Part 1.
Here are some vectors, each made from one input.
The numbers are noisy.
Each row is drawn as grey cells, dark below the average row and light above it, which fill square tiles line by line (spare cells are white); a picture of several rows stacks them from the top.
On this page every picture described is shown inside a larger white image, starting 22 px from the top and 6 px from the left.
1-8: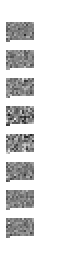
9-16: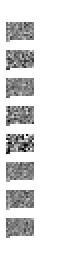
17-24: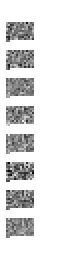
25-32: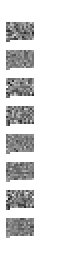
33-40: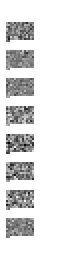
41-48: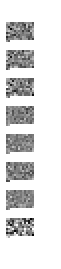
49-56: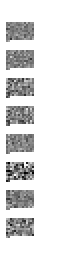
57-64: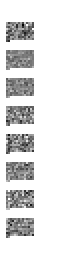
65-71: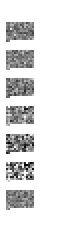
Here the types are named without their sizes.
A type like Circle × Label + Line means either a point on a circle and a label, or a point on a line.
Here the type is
Label + Tree.
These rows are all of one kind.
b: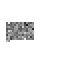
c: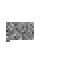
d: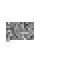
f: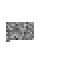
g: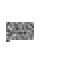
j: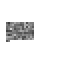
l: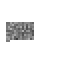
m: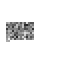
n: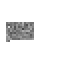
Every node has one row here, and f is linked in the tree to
c and d.
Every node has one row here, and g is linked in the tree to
c and n.
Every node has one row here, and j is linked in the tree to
l and m.
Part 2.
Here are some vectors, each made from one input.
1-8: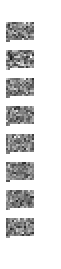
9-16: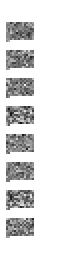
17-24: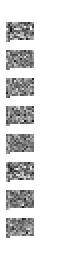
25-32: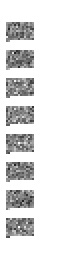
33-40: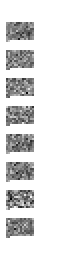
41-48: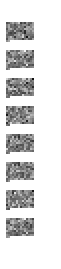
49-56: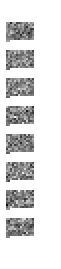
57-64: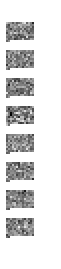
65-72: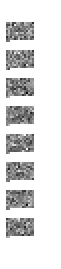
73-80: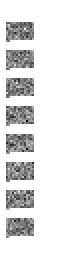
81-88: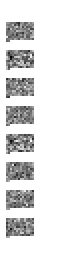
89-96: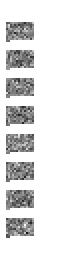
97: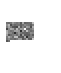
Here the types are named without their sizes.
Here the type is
List(Line).
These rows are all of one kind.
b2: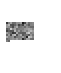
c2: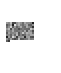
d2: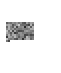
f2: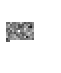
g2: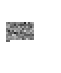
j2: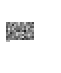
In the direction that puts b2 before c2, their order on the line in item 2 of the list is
j2, b2, c2, d2, g2, f2.
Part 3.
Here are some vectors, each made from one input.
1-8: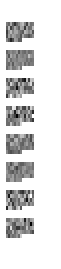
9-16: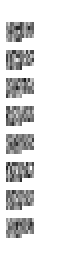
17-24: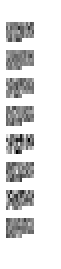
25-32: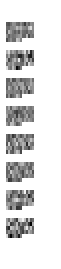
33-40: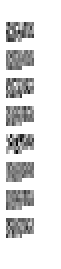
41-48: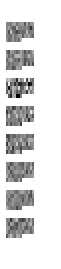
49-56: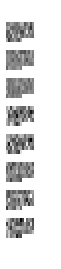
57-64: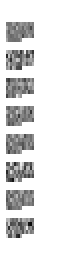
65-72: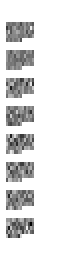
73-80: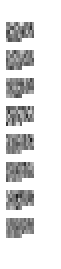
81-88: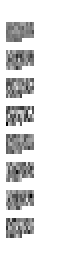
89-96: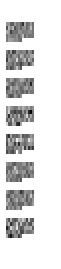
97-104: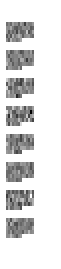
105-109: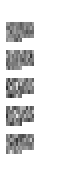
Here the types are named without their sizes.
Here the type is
Bool × Bool × Bool × Bool + Label.
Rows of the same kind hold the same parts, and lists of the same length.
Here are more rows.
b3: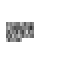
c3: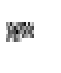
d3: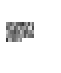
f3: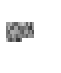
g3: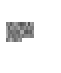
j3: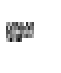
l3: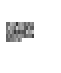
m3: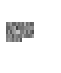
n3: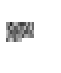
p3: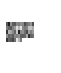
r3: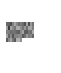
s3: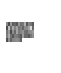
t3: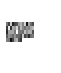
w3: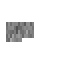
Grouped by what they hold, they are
b3, c3, f3, g3, m3, n3, p3, r3, w3
d3, j3, l3, s3, t3

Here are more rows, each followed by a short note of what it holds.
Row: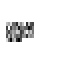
a label
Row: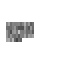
four true/false values
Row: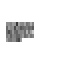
a label
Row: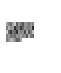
a label
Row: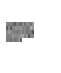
four true/false values
